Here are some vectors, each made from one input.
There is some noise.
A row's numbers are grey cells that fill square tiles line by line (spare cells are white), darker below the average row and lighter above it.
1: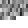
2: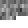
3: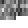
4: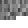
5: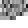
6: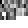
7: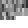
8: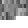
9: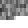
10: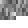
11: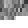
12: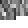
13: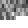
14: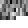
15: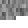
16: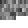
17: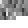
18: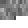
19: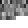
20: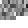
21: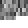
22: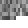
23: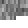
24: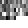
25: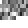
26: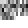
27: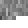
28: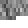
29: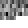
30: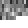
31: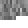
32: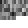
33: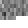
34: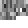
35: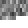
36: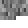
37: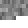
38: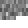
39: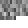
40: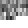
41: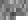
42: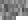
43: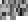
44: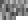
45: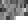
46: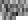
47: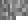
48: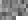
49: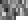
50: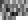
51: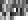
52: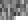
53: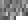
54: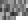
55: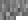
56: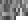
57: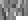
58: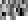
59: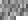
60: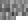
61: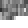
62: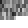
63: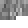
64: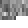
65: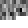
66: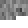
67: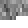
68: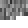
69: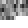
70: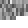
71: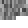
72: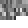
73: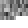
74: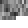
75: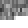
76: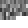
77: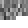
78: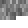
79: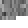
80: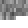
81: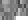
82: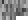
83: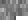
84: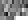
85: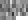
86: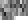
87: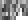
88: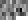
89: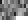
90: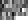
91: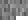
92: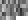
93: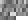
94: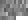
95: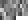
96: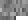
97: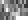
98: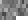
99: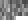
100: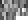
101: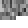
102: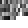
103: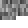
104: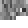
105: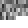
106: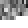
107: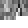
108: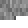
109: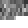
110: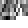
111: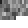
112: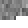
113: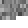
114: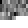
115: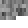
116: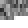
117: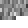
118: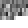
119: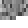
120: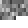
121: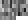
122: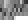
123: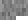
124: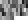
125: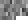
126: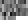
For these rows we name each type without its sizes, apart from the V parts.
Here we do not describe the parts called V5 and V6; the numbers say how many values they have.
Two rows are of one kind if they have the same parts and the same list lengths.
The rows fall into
3 kinds.
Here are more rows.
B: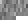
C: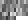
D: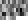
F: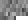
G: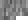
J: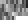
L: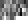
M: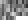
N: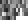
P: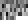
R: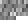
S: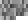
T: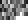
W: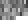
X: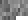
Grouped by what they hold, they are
B, C, G, N, R
D, F, S, X
J, L, M, P, T, W

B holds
a point on a line and a value of V6.
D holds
a point on each of two lines.
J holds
a value of V5.
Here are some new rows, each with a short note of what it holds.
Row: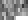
a value of V5
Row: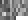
a point on each of two lines
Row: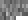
a point on each of two lines
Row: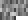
a point on each of two lines
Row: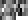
a point on each of two lines
